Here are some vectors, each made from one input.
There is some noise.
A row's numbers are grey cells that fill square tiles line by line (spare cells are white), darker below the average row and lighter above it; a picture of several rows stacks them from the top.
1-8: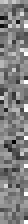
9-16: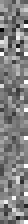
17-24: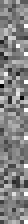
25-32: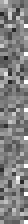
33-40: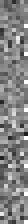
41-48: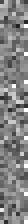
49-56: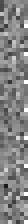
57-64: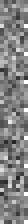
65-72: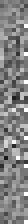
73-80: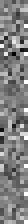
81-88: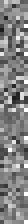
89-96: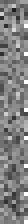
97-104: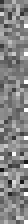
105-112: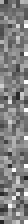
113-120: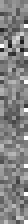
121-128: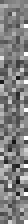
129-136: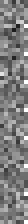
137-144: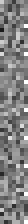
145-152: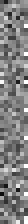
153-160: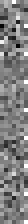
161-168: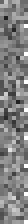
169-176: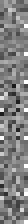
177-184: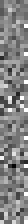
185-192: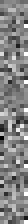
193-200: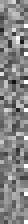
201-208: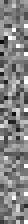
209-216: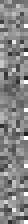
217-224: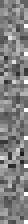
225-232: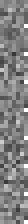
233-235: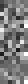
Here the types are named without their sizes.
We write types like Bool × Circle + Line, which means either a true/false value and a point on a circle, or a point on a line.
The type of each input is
Bool × Label + Circle + Unit.
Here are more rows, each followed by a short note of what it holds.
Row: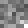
a point on a circle
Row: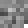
a point on a circle
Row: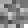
a fixed value
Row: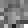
a label and a true/false value
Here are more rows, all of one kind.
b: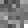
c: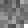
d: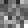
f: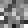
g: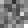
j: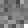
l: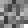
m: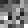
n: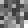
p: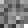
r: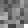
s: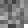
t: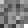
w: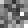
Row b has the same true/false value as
c, l, m and r.
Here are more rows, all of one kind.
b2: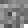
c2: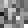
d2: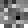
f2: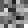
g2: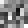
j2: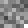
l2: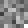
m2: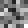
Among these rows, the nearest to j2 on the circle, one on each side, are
f2 and l2.
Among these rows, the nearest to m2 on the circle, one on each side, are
b2 and f2.
